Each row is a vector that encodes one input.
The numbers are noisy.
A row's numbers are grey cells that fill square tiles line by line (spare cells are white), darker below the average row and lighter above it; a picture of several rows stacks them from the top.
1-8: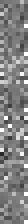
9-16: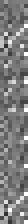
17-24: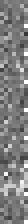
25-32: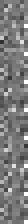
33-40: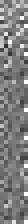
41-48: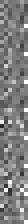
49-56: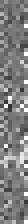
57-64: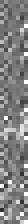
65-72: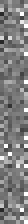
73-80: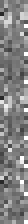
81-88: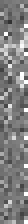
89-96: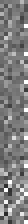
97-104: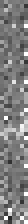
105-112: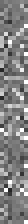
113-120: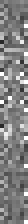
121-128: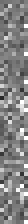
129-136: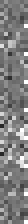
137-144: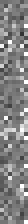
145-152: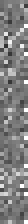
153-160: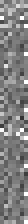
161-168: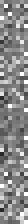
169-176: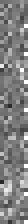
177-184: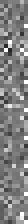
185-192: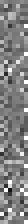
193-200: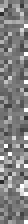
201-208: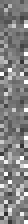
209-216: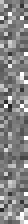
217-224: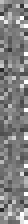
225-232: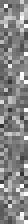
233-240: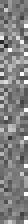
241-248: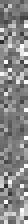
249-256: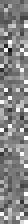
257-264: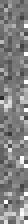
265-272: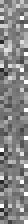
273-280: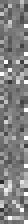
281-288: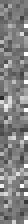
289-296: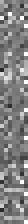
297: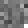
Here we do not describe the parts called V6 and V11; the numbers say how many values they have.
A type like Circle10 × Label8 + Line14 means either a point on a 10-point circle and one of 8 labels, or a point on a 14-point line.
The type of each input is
Bool × (Line9 + V6) + V11.
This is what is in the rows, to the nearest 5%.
About 70% of them hold a true/false value, together with either a point on a 9-point line, or a value of V6. The rest hold a value of V11.
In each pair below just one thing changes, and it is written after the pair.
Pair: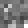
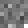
the value of V6
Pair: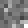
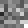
the true/false value
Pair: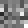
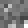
the true/false value
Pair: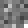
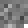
the value of V6
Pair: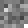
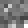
the value of V6
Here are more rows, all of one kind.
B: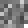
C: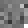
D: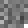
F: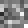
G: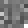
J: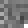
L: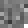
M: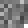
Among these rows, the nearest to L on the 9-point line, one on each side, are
C and G.
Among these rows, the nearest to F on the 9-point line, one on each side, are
J and M.
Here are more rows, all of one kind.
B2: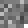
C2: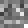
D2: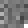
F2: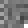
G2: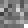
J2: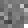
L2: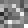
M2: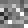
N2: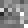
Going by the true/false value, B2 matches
D2, F2 and J2.
